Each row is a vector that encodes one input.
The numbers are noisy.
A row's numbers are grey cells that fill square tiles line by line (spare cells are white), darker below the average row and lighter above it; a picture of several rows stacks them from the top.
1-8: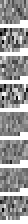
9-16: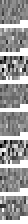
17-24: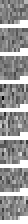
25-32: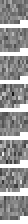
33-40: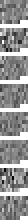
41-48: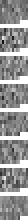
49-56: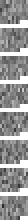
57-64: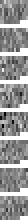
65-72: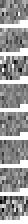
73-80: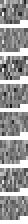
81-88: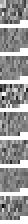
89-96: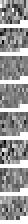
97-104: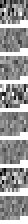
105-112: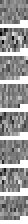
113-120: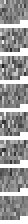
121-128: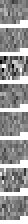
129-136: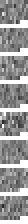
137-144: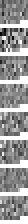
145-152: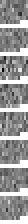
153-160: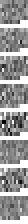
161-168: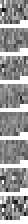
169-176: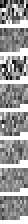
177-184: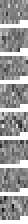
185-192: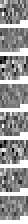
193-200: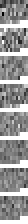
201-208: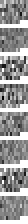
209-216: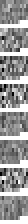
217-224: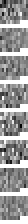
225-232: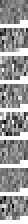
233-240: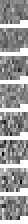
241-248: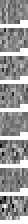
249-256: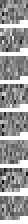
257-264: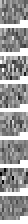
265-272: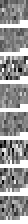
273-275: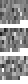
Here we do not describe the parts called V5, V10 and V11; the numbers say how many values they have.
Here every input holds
either two labels (each one of 8), or four true/false values and a value of V11, or a value of V5 and a value of V10.
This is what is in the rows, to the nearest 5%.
About 15% of them hold two labels (each one of 8). About 65% of them hold four true/false values and a value of V11. The rest hold a value of V5 and a value of V10.
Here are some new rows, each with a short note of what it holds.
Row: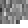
two labels (each one of 8)
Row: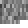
two labels (each one of 8)
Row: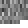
four true/false values and a value of V11
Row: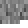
a value of V5 and a value of V10
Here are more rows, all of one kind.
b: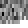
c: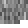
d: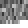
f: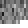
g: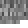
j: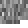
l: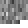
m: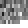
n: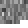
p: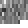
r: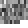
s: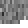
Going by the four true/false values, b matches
c, p, r and s.
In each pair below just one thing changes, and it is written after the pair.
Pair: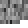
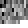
one of the four true/false values
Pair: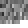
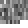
the value of V11
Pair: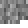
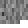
one of the four true/false values
